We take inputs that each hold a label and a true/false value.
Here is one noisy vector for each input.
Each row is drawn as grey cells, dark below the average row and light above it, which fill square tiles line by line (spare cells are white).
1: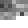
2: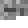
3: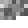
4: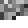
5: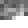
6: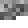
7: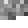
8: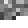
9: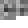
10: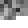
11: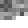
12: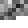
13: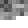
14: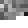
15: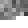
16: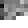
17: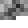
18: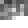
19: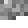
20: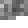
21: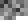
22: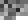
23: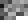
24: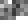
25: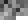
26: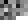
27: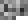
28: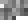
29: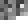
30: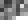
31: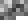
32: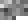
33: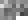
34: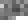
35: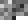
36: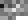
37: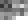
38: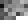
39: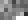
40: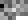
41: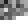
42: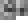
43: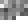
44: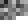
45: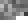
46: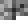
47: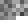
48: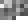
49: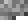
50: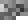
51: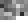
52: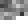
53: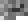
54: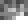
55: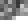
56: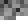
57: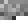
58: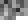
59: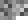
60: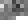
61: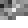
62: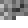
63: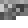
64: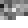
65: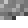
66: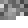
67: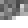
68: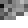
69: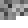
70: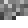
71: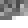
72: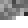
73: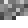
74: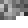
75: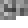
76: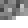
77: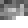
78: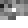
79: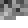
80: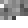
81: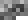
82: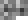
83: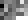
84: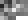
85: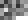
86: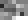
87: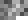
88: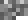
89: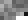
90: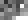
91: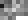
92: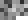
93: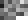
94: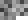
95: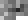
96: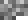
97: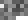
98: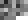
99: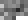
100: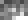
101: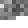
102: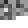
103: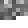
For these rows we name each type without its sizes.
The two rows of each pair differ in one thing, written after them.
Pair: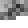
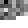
the true/false value
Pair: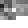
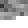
the label
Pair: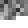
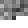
the true/false value
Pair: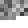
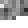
the true/false value
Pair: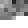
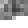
the label
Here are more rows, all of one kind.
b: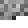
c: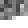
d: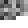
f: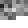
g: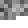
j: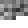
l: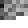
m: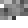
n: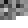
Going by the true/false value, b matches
j and m.
